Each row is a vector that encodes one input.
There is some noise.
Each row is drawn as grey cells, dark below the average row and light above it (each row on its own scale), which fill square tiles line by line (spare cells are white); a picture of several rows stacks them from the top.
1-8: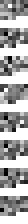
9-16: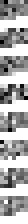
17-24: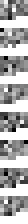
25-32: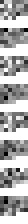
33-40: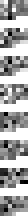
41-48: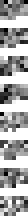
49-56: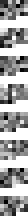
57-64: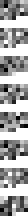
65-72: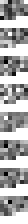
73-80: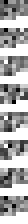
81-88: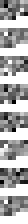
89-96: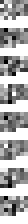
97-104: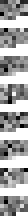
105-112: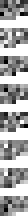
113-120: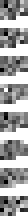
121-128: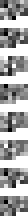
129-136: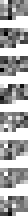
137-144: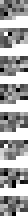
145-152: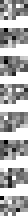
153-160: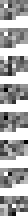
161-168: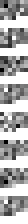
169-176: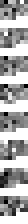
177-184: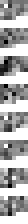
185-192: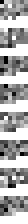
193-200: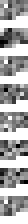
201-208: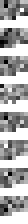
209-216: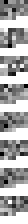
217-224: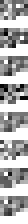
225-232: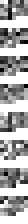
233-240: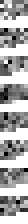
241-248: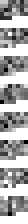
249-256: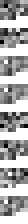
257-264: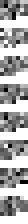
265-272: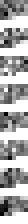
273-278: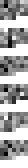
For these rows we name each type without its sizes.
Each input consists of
either a point on a line, or four true/false values.
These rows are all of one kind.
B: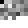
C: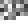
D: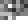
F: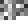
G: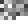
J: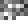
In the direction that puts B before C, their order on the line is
B, G, C, F, J, D.
